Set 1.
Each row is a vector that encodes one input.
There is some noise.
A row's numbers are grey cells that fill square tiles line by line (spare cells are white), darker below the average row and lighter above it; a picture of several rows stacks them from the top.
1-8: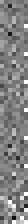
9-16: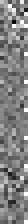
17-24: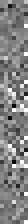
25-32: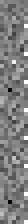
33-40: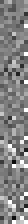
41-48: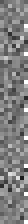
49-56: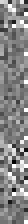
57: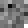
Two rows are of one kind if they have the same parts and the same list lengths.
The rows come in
2 kinds.
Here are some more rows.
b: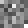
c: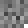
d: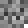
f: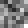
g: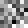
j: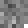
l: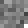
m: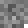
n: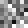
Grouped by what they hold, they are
b, c, d, f, j, l, m
g, n

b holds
a node of a 7-node tree and a true/false value.
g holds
a fixed value.
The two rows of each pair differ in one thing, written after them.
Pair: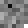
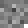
the true/false value
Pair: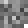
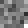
the true/false value
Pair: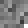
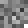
the true/false value
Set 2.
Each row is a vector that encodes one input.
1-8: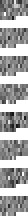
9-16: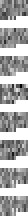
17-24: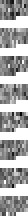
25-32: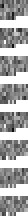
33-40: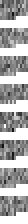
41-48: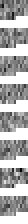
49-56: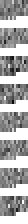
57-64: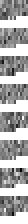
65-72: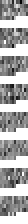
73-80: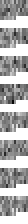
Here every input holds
either a point on a 7-point line, or a node of an 11-node tree.
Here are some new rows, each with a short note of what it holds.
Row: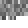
a node of an 11-node tree
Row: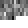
a point on a 7-point line
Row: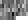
a point on a 7-point line
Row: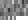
a node of an 11-node tree
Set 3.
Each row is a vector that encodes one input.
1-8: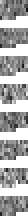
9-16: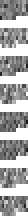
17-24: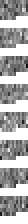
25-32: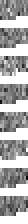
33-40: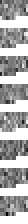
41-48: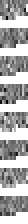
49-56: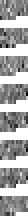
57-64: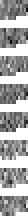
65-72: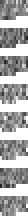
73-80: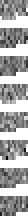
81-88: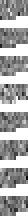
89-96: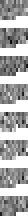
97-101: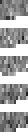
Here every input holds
a point on a 7-point line and a node of an 8-node tree.
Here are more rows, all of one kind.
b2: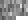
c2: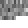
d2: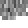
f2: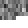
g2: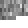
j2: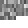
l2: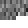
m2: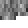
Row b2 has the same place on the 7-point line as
c2 and g2.
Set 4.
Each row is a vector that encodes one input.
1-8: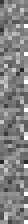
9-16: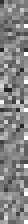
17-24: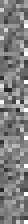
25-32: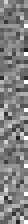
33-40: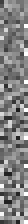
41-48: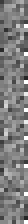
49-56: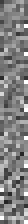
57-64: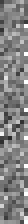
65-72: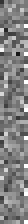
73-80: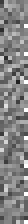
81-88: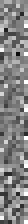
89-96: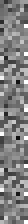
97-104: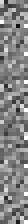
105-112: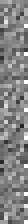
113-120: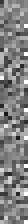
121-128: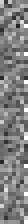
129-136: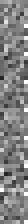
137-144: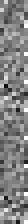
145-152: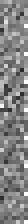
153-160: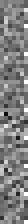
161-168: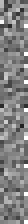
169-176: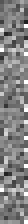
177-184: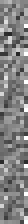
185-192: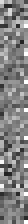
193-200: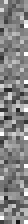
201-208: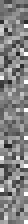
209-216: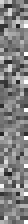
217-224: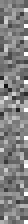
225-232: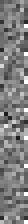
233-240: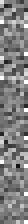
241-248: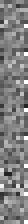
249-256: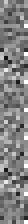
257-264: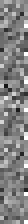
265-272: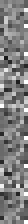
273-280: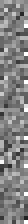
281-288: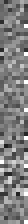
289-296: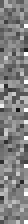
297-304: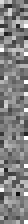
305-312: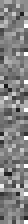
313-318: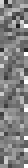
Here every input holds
either one of 7 labels, or a point on a 15-point line.
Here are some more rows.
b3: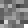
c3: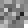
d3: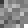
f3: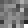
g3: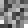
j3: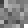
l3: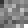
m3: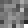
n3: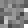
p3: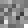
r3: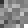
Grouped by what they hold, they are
b3, c3, d3, f3, j3, l3, m3, n3, p3, r3
g3

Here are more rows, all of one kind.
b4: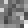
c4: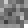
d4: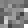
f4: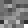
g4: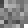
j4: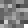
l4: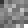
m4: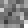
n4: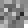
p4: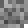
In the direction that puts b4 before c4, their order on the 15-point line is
b4, m4, c4, p4, g4, l4, f4, j4, d4, n4.
